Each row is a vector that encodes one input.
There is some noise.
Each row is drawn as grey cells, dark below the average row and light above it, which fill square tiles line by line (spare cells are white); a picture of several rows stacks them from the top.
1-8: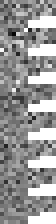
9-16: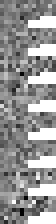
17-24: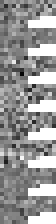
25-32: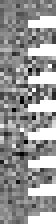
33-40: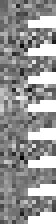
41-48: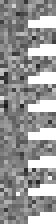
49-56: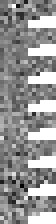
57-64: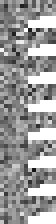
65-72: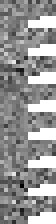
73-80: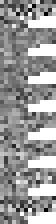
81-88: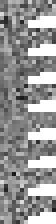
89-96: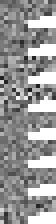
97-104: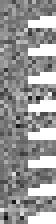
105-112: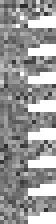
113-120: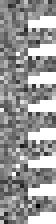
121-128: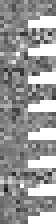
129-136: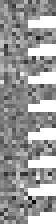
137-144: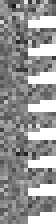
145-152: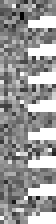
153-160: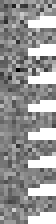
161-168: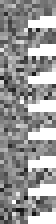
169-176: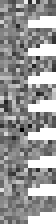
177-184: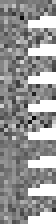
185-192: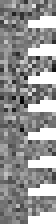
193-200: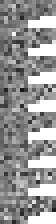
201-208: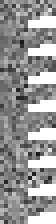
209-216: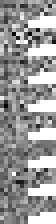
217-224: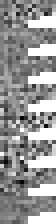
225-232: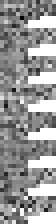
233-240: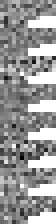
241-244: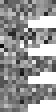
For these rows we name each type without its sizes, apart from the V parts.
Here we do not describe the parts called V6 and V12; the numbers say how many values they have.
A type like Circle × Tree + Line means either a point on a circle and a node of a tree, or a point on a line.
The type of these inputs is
Bool × Bool × Bool + (Line + V12) × V6.
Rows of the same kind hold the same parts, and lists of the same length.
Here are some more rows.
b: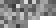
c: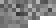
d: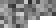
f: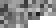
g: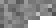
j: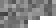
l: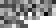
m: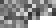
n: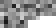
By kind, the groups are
b, c, d, g, l
f, m, n
j

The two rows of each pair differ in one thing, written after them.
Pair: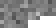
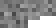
the value of V12
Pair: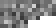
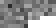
the value of V12
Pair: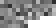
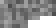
the value of V6
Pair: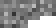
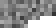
the value of V12
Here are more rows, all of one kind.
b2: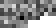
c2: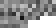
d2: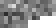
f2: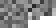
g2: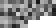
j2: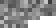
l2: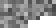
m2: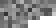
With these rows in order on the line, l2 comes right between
c2 and g2.
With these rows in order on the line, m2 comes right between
d2 and f2.
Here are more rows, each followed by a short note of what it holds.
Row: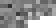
a value of V6 and a value of V12
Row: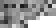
three true/false values
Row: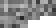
a point on a line and a value of V6
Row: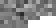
a value of V6 and a value of V12
